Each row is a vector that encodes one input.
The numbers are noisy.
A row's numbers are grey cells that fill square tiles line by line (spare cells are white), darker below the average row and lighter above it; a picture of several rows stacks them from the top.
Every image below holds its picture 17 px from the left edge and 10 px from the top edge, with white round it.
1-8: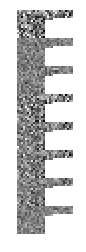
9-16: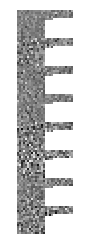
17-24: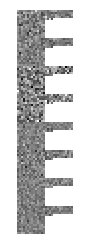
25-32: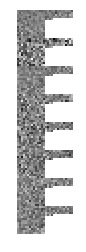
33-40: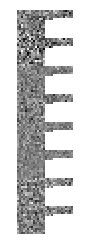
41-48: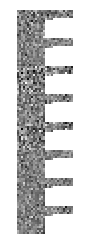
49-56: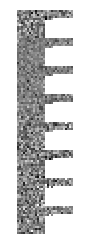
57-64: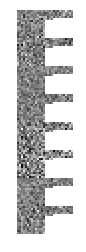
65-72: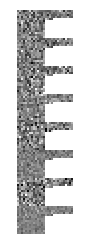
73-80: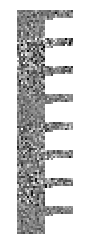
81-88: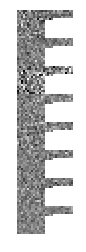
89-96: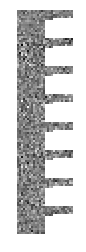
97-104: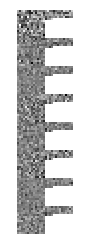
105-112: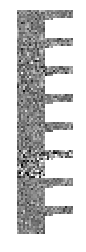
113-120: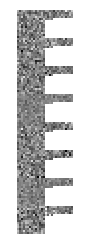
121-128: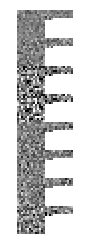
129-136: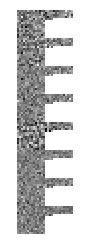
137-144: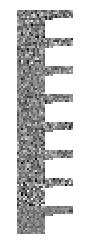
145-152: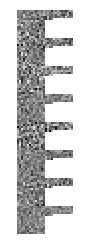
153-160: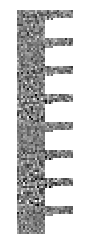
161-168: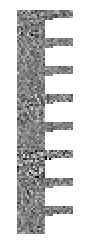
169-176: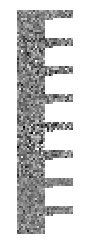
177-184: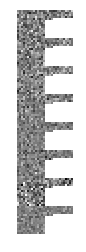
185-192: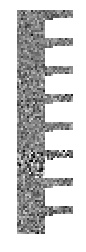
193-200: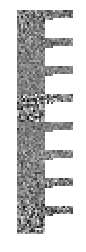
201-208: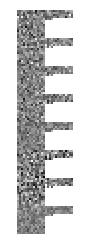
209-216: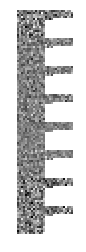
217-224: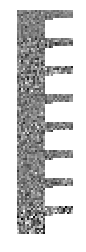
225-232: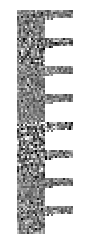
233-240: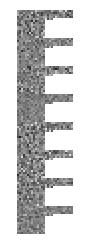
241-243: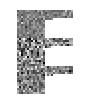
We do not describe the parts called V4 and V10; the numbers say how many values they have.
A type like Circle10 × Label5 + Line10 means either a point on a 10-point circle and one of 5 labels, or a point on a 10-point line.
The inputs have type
Line5 × Line7 × V4 + Line6 + Line8 + V10.
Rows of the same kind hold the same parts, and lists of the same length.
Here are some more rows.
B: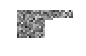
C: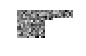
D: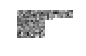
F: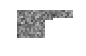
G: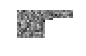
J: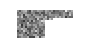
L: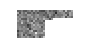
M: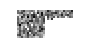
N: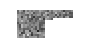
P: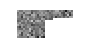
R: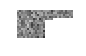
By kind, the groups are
B, G
C, F, P, R
D, L
J, M, N

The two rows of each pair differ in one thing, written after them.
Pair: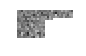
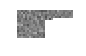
the value of V4
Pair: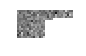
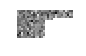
the value of V4
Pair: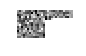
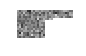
the value of V4
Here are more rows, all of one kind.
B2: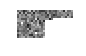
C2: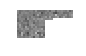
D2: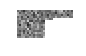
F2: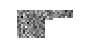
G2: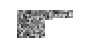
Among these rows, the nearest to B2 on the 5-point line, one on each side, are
C2 and G2.
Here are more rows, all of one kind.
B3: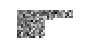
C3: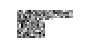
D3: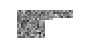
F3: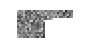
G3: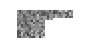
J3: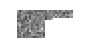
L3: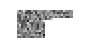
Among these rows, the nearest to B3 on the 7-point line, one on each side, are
G3 and J3.
